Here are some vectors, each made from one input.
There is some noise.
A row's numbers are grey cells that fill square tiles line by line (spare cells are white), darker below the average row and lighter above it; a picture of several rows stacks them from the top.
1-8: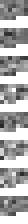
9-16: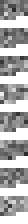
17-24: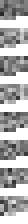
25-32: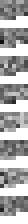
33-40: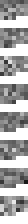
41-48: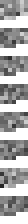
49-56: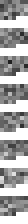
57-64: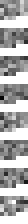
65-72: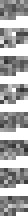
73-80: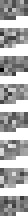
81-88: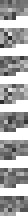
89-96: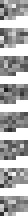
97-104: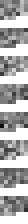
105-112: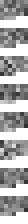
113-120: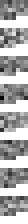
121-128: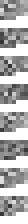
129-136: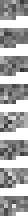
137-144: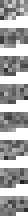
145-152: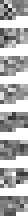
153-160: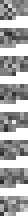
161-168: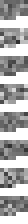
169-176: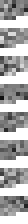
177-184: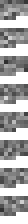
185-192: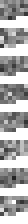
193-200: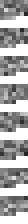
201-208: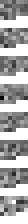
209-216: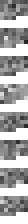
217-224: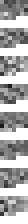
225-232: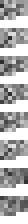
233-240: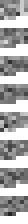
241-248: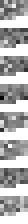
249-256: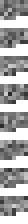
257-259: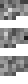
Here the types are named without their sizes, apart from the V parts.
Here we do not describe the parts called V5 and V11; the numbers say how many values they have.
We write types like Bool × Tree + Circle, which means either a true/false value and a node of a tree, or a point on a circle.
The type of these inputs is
(Line + V5) × V11 + Tree.
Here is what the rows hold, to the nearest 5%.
About 30% of them hold a node of a tree. The rest hold a value of V11, together with either a point on a line, or a value of V5.
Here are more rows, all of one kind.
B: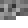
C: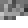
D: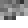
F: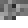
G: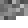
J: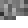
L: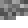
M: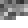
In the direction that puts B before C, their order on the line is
M, D, G, L, J, B, C, F.
